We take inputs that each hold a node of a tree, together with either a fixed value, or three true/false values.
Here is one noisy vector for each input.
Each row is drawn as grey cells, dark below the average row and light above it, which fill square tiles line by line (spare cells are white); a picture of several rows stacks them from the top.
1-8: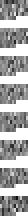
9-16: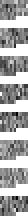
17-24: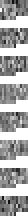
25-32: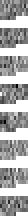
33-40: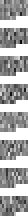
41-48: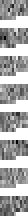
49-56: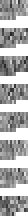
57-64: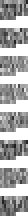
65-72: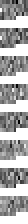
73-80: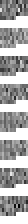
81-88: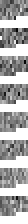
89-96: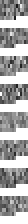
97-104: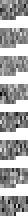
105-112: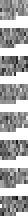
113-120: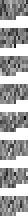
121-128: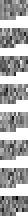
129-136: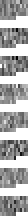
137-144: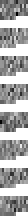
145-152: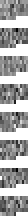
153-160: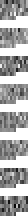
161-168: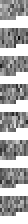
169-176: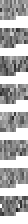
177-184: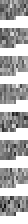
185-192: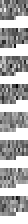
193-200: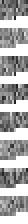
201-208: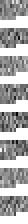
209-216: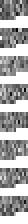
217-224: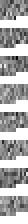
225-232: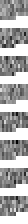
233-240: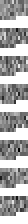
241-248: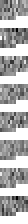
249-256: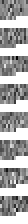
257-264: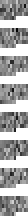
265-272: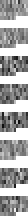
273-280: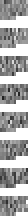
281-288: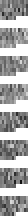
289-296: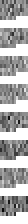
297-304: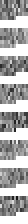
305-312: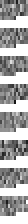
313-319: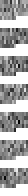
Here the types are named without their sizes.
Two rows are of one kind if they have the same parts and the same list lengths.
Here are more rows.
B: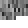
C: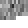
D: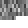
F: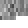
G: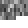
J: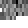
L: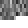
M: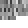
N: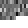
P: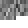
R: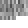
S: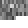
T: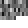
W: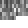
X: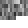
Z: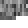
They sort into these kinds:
B, D, G, J, L, N, P, S, T, W, X, Z
C, F, M, R

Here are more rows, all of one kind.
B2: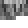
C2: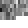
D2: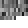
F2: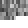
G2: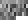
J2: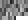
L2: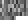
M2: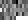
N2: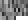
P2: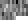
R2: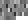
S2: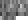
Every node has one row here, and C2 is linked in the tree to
F2.
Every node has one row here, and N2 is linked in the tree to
D2, G2 and P2.
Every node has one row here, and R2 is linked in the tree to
F2, L2 and P2.
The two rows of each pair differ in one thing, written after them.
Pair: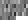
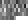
one of the three true/false values
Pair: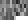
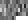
one of the three true/false values
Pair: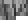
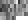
the node of the tree
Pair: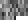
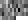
one of the three true/false values
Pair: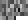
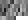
the node of the tree
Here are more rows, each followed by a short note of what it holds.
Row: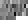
a node of a tree and three true/false values
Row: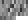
a node of a tree
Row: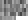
a node of a tree
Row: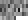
a node of a tree and three true/false values
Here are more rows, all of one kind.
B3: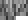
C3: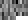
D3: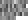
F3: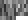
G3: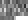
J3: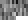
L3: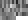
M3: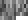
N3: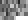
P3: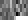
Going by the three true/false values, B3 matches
F3 and M3.
